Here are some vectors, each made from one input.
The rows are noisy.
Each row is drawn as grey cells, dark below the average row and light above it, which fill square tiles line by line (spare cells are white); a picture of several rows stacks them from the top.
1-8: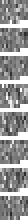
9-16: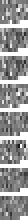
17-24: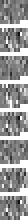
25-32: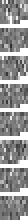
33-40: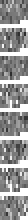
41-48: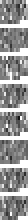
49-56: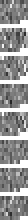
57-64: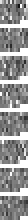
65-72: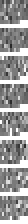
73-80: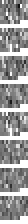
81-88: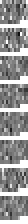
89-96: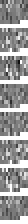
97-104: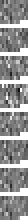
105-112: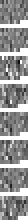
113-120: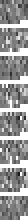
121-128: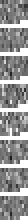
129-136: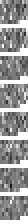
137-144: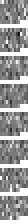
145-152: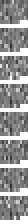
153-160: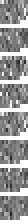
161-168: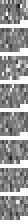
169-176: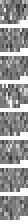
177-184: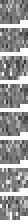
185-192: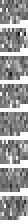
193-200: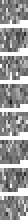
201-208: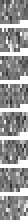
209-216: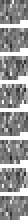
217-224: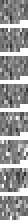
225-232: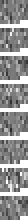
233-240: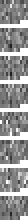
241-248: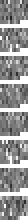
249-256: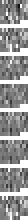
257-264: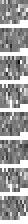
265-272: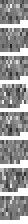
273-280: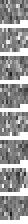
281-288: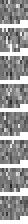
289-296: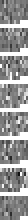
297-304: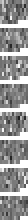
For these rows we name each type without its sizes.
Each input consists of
either a point on a circle, or a node of a tree and a true/false value.
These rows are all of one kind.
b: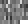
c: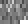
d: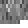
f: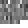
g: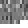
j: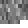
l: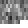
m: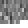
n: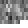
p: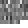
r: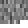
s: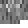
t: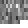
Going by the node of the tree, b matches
d, f, p and s.
